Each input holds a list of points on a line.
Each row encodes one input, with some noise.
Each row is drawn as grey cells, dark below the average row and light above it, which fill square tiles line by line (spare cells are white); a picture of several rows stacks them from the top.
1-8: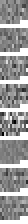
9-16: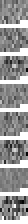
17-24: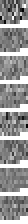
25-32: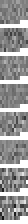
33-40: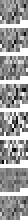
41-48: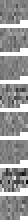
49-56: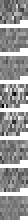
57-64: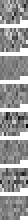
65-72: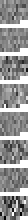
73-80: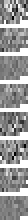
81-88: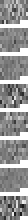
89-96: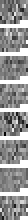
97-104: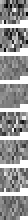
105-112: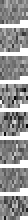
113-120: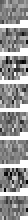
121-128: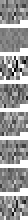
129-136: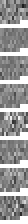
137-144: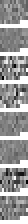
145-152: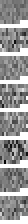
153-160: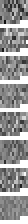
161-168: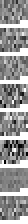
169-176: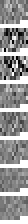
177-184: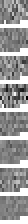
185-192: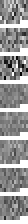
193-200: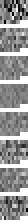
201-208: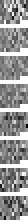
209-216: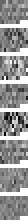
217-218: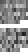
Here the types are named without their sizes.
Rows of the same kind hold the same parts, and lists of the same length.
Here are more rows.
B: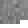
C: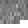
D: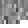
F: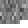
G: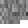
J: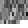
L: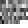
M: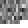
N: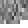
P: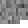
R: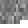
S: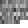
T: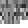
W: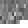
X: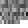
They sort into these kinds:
B, L, P, S
C, J, T, W, X
D
F, G, M, N, R

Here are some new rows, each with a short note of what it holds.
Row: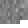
a list of three items
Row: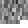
the empty list
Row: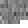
a list of three items
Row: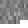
a list of two items
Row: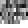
a list of three items
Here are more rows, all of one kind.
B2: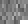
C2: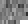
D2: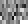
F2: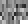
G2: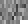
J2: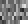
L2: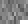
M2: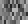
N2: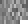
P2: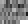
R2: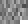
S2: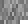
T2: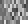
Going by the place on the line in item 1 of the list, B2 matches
N2, R2 and T2.
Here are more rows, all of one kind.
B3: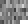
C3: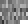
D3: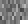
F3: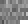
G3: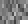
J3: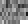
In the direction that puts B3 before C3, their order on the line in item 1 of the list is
B3, F3, D3, C3, J3, G3.
